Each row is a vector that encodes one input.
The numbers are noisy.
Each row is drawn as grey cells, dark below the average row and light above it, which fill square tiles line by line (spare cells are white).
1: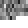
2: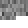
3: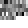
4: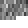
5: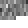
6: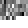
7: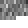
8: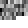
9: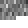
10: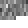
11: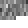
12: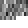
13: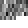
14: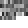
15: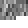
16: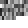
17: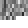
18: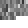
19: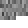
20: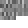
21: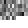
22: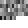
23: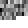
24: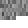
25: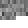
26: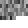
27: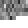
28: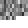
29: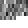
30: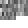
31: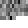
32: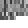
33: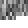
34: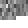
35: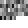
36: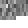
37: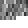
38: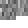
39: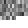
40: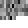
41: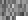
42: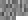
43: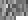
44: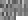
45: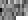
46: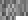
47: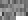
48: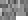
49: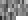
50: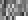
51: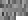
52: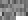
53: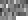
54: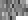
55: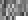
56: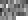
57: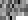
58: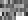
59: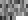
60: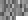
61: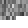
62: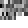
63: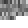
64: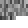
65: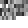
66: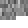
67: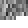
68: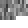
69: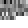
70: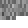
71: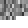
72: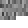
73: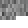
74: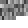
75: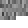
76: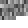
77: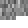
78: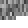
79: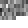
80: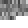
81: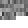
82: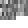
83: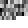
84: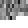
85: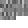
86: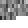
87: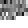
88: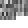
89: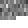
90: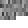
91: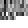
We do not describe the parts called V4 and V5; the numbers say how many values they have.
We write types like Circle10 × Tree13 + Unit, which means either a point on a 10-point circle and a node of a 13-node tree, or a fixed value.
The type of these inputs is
Bool × V4 + Circle6 + V5.
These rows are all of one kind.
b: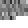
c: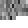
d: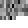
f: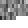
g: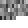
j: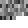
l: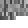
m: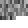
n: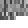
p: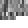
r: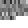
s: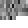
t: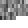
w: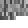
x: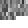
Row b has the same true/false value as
c, d, r and s.
